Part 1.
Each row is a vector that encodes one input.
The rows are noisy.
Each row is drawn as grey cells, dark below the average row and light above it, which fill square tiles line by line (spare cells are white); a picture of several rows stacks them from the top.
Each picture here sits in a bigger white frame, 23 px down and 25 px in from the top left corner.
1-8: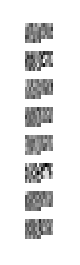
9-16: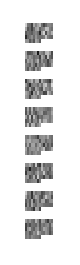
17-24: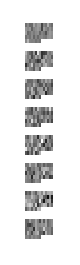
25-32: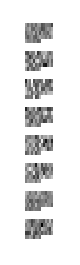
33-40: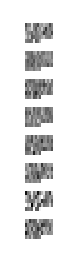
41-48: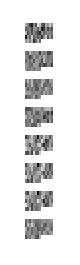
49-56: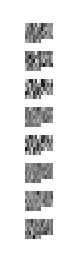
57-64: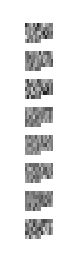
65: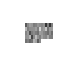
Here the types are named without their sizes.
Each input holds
four true/false values.
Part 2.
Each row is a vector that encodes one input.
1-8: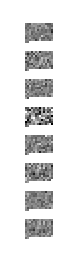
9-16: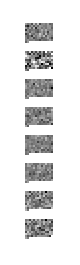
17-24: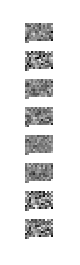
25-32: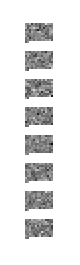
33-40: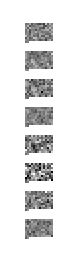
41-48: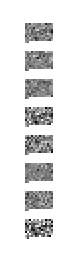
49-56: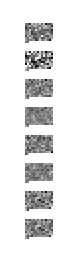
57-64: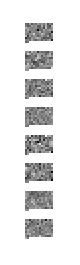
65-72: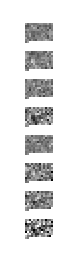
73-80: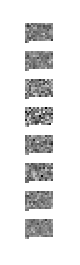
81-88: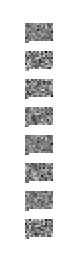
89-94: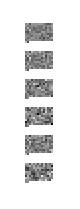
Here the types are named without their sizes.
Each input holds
either a point on a circle, or a fixed value.
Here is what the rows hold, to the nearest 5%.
About 95% of them hold a point on a circle. The rest hold a fixed value.
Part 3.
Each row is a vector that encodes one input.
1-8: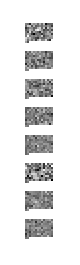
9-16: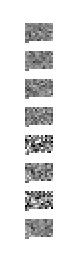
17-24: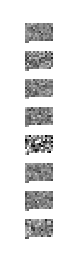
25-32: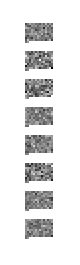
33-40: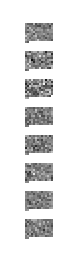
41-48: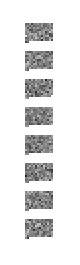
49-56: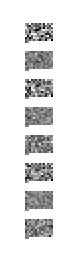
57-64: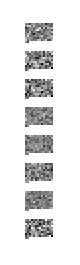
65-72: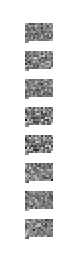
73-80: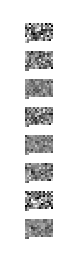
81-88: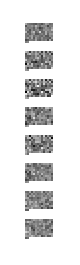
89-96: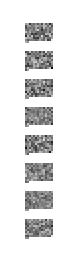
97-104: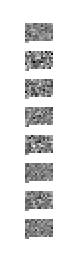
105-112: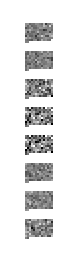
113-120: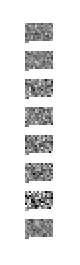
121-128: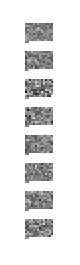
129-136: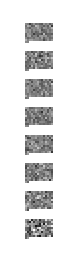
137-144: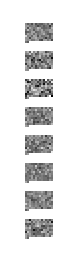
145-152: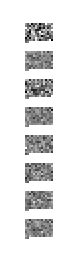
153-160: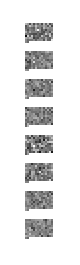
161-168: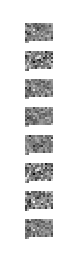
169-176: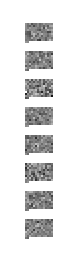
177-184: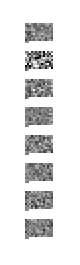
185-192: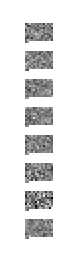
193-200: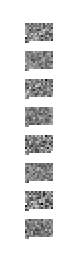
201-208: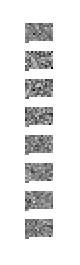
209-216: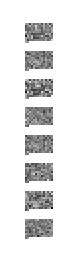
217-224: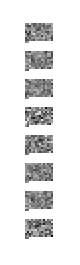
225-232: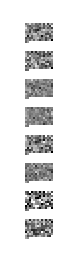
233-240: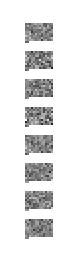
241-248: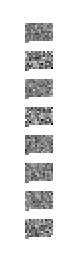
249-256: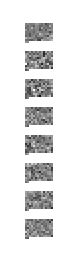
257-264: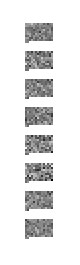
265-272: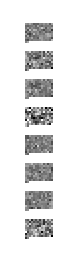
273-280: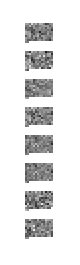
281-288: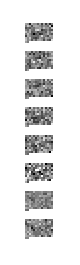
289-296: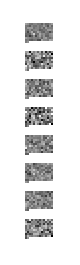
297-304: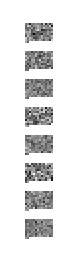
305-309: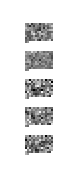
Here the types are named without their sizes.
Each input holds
a point on a circle.
